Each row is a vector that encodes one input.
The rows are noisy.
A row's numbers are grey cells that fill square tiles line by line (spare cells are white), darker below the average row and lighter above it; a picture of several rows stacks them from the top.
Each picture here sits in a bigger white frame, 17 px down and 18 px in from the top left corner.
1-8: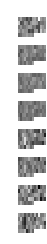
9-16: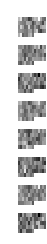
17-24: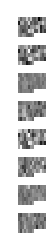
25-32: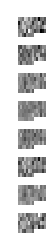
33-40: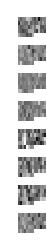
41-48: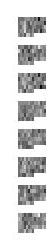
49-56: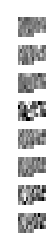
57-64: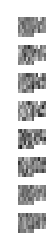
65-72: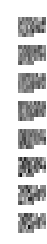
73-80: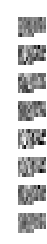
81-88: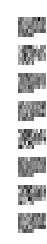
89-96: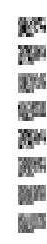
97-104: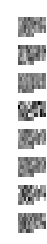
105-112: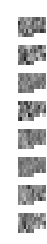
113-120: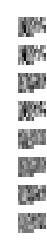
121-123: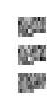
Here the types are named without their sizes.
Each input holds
a label, together with either a fixed value, or four true/false values.
